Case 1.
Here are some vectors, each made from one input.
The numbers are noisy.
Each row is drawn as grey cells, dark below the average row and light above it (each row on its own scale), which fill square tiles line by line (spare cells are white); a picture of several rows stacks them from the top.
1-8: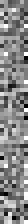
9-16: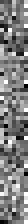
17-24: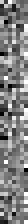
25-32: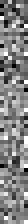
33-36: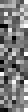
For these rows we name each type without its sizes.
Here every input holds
a node of a tree.
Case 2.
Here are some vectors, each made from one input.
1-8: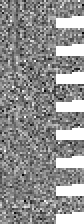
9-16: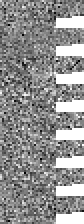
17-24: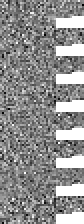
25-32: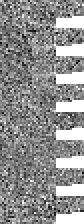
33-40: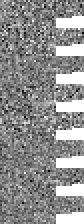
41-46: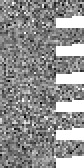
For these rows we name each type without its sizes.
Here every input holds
a point on a circle.
